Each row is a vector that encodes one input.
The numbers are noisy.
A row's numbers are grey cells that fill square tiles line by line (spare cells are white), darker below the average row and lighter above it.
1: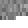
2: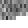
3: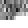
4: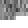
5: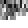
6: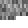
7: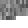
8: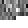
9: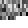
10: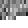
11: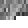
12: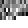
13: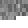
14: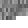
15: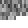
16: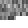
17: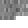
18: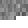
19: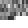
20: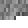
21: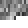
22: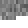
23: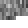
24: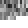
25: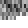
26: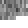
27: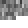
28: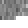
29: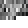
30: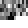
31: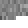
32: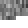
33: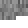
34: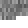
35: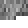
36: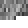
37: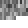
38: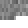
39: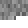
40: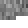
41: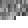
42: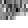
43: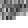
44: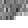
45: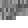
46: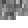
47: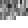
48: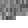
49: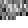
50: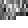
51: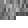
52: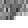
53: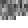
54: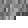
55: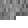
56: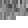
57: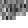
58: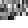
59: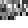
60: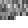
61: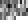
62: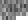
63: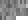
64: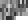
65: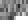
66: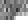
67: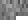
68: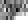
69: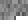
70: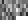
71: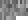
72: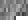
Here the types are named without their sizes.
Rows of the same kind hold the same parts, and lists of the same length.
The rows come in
2 kinds.
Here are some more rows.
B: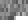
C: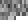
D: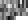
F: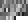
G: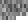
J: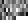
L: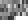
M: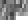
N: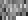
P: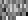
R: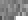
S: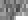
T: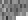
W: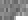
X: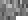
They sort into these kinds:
B, C, D, F, G, L, N, P, R, S, T, W, X
J, M

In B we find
a node of a tree and a true/false value.
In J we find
a true/false value.
